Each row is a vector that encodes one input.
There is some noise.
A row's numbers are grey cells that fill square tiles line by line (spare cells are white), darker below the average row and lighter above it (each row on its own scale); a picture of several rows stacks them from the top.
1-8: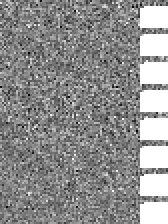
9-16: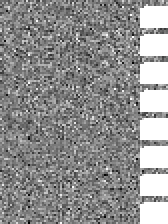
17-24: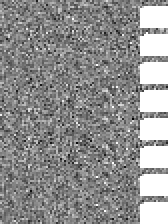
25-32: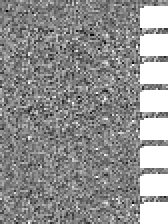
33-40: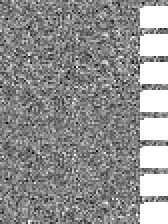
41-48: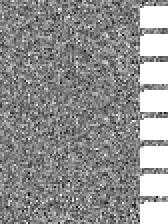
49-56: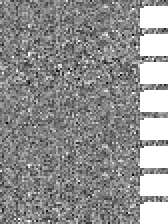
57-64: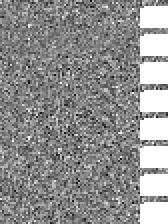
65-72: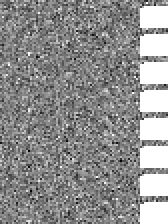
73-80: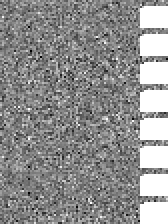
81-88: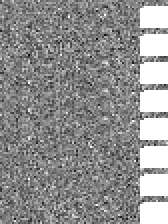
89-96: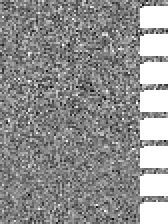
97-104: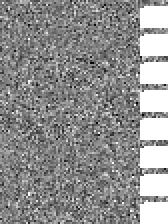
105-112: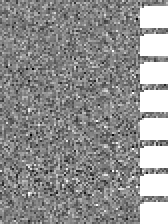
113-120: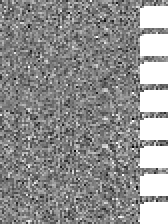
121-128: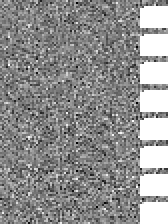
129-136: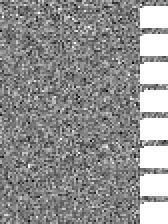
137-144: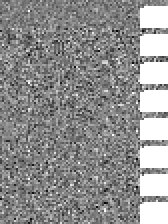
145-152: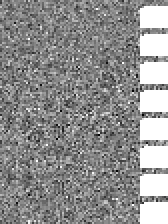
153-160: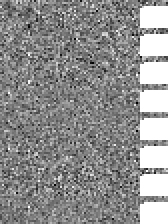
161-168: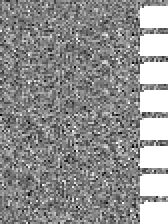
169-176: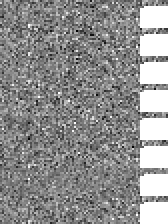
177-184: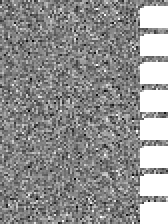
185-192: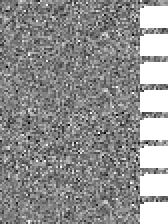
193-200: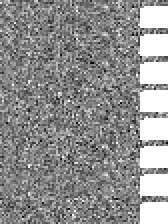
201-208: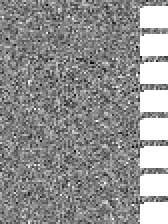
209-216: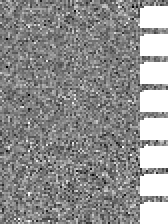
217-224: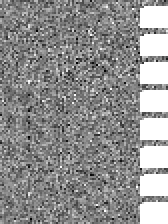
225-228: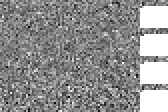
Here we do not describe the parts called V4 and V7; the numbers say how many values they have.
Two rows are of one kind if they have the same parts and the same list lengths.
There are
5 kinds of row.
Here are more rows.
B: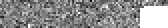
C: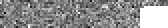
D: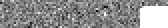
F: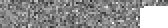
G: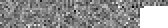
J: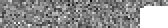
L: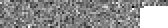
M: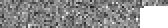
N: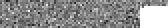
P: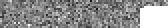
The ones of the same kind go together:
B, C, F, L, M
D
G
J, P
N

